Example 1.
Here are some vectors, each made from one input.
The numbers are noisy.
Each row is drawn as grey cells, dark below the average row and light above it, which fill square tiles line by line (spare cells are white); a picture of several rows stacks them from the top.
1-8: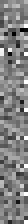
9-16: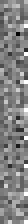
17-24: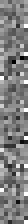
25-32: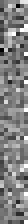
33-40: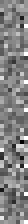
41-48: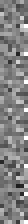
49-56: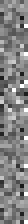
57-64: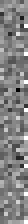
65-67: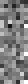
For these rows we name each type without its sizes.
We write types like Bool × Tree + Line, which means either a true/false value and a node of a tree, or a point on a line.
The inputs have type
Bool × Bool × Bool.
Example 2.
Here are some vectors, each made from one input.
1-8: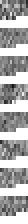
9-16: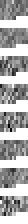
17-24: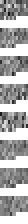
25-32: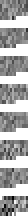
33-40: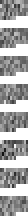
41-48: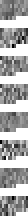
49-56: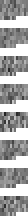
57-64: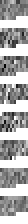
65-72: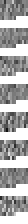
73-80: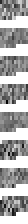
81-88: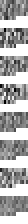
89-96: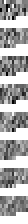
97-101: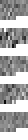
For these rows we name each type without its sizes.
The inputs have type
Circle + Unit.
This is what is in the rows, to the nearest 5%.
About 95% of them hold a point on a circle. The rest hold a fixed value.
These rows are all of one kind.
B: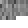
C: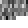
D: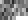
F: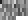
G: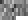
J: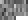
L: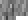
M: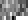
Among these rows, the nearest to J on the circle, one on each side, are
B and D.
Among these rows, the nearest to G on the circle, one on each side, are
B and L.
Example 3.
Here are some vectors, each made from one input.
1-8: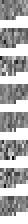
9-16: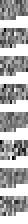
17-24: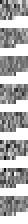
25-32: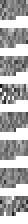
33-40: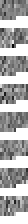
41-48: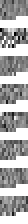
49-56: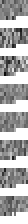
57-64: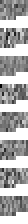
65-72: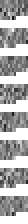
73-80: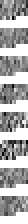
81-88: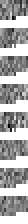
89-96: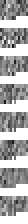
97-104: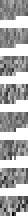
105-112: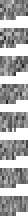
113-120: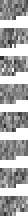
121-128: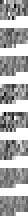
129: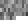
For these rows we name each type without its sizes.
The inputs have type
Label.
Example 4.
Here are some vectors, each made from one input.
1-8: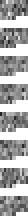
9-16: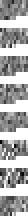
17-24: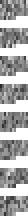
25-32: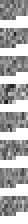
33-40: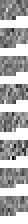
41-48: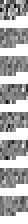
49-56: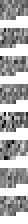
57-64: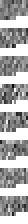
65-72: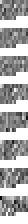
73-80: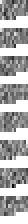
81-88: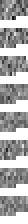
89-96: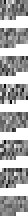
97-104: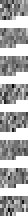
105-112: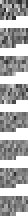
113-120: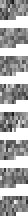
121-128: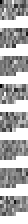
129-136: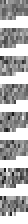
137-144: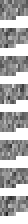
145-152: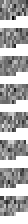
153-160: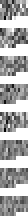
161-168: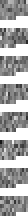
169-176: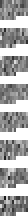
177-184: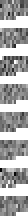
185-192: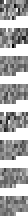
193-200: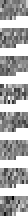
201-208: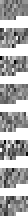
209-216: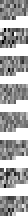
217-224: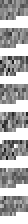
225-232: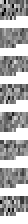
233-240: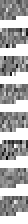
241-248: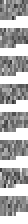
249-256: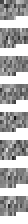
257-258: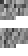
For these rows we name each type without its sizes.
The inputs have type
Line.
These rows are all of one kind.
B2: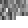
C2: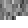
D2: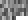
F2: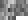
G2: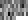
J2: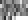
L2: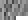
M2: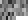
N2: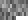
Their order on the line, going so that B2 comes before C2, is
J2, D2, F2, L2, B2, N2, C2, G2, M2.
